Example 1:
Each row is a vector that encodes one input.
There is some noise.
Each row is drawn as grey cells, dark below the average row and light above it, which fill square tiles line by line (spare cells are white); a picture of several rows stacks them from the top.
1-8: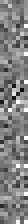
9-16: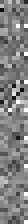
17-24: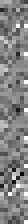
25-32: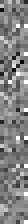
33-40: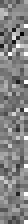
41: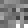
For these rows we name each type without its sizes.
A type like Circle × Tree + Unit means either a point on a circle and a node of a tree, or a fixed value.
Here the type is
List(Line).
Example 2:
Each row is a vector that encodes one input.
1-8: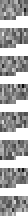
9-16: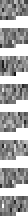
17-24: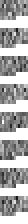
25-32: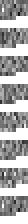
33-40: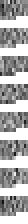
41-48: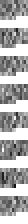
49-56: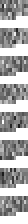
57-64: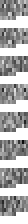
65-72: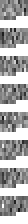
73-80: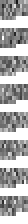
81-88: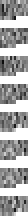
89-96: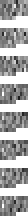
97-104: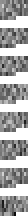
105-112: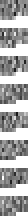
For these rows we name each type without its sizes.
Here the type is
Label + Tree.
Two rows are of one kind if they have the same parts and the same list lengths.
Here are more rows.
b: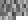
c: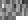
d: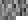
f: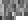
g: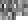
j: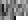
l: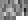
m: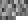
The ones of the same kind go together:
b, g, j
c, d, f, l, m

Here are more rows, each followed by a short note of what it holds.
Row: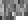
a label
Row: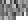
a node of a tree
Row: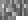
a label
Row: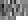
a node of a tree
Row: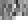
a node of a tree
